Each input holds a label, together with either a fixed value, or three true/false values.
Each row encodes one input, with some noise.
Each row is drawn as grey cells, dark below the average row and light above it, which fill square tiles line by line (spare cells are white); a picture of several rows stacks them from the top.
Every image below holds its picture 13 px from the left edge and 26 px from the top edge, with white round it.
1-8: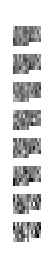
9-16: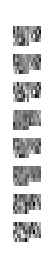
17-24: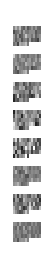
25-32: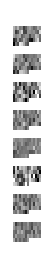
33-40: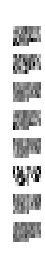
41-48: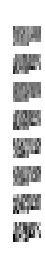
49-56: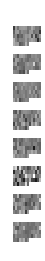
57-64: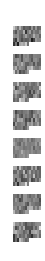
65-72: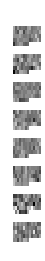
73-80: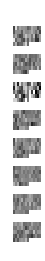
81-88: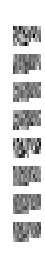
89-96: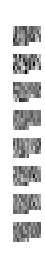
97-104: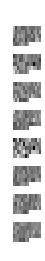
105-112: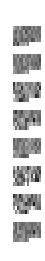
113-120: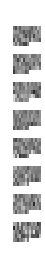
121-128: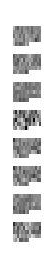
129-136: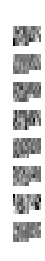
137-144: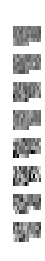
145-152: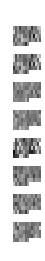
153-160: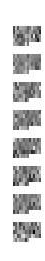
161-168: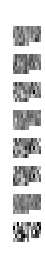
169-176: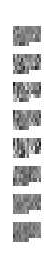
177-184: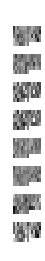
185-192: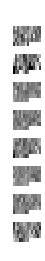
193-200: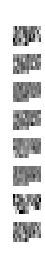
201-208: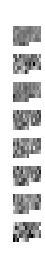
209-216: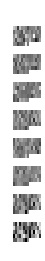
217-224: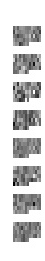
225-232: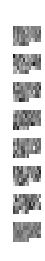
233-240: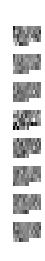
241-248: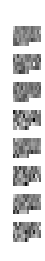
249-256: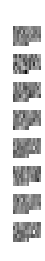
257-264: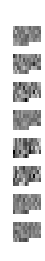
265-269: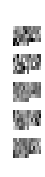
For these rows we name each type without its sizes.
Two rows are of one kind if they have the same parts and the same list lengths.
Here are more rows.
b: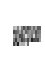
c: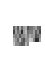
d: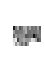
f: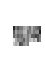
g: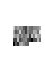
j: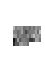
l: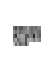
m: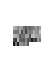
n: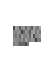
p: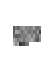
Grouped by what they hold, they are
b, d, f
c, g, j, l, m, n, p

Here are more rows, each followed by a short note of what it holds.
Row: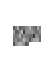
a label
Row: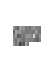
a label and three true/false values
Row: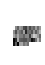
a label and three true/false values
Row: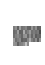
a label
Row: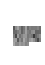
a label
